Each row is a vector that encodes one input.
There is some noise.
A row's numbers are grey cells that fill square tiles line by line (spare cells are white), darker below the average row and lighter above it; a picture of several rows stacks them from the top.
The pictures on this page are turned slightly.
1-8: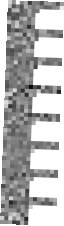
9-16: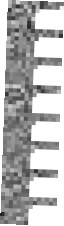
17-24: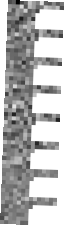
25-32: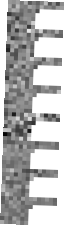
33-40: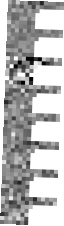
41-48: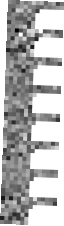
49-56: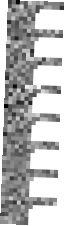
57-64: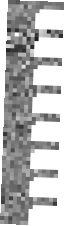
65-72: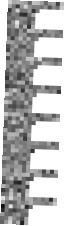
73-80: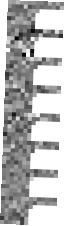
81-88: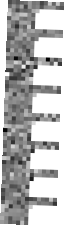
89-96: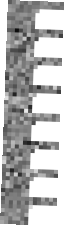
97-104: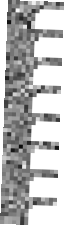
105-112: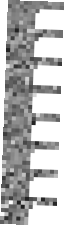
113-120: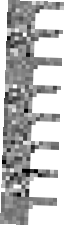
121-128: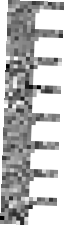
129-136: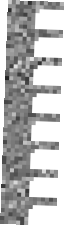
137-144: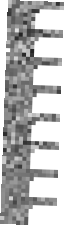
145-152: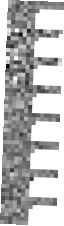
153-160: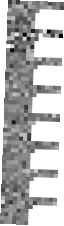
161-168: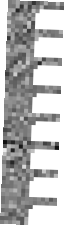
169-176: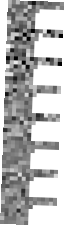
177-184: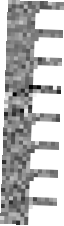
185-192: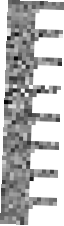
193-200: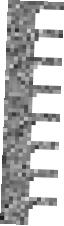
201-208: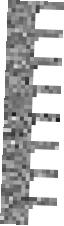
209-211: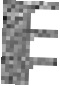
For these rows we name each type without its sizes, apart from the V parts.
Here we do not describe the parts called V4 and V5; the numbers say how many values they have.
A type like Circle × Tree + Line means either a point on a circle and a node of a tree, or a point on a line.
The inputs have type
Bool × Bool × Bool × (Tree + V5) + Line + V4.
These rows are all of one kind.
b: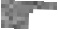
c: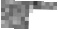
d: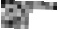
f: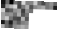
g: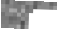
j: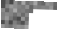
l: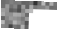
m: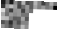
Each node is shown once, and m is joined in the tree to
b.
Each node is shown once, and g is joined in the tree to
d.
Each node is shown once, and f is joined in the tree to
b, c and d.
